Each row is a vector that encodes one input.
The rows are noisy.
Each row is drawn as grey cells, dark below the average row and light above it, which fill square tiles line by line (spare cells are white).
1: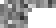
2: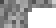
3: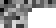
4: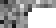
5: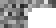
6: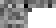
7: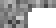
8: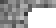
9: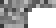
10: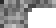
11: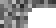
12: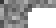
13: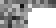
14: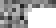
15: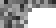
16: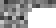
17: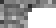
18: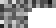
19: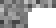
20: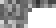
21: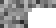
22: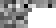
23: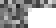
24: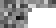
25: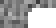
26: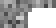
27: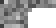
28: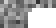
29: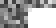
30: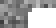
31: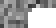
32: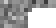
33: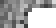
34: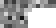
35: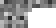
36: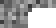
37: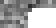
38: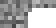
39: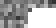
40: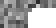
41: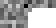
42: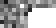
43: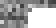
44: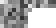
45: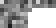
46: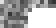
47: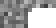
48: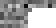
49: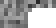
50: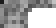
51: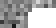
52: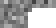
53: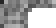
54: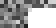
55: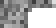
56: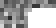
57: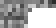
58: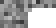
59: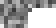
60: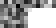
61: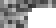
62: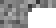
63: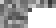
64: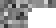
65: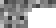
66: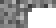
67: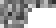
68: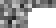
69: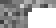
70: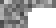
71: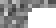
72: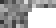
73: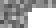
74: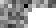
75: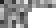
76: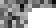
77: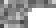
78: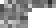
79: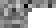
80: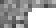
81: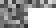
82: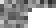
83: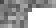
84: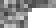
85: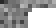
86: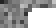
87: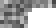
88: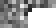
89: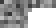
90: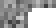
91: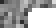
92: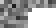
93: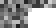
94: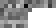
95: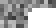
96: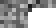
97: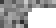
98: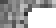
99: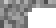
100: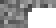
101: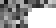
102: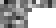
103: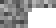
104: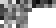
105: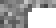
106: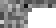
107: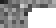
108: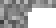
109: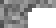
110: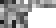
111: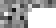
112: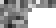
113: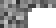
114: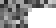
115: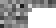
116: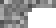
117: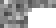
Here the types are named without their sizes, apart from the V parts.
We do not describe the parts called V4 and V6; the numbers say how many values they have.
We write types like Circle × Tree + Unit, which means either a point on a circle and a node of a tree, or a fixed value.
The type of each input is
List(Line) + V4 × V6.
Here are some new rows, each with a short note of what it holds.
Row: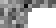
a value of V4 and a value of V6
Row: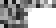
the empty list
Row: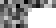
the empty list
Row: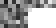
the empty list
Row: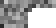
a list of two items
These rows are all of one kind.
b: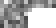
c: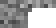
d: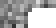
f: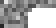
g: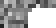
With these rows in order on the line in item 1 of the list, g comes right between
c and f.
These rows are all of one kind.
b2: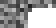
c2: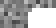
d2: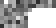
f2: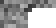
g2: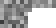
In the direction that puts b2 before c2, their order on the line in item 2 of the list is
b2, f2, g2, d2, c2.
